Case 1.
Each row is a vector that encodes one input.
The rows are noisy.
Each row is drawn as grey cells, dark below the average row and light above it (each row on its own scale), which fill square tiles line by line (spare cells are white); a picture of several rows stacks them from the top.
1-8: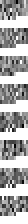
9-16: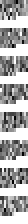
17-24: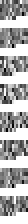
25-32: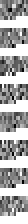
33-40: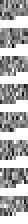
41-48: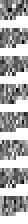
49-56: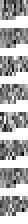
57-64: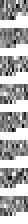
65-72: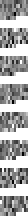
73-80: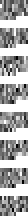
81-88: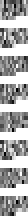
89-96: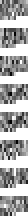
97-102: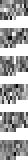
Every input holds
a point on an 18-point circle.
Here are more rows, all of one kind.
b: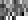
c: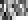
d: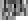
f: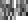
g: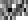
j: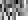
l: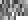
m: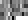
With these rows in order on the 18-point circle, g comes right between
d and f.
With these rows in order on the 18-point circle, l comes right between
b and j.
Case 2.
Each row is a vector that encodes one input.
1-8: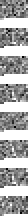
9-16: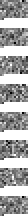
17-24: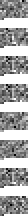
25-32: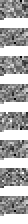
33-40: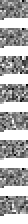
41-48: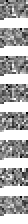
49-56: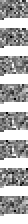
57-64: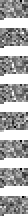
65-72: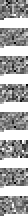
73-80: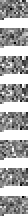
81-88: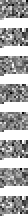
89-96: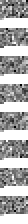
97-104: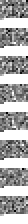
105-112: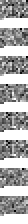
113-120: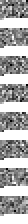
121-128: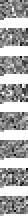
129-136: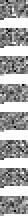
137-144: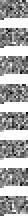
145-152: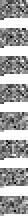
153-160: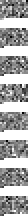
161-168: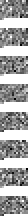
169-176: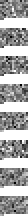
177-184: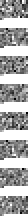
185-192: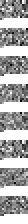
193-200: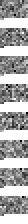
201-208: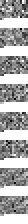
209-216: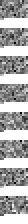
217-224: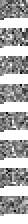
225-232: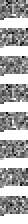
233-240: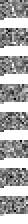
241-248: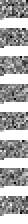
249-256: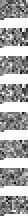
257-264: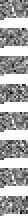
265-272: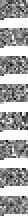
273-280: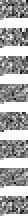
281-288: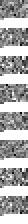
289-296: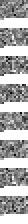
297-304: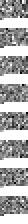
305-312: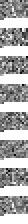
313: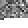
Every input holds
a point on a 13-point circle.
